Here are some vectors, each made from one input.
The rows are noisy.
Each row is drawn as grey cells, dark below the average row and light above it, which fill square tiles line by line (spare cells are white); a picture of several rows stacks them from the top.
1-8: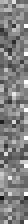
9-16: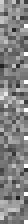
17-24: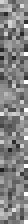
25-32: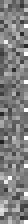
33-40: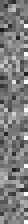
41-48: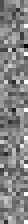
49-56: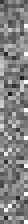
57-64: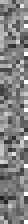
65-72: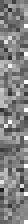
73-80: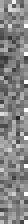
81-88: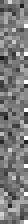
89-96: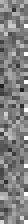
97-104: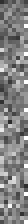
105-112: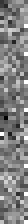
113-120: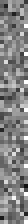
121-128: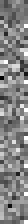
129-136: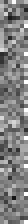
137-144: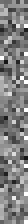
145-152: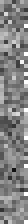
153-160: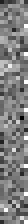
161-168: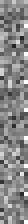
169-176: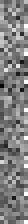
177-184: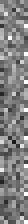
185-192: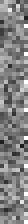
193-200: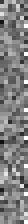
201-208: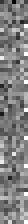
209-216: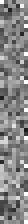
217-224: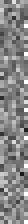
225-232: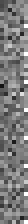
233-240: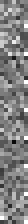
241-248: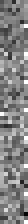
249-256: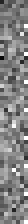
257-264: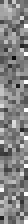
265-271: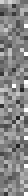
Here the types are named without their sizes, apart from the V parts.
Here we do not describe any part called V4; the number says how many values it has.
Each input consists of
a label, together with either a point on a line, or a value of V4.
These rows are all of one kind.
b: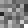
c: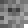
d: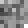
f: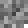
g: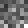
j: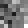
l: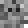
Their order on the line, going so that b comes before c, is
b, d, l, f, c, j, g.
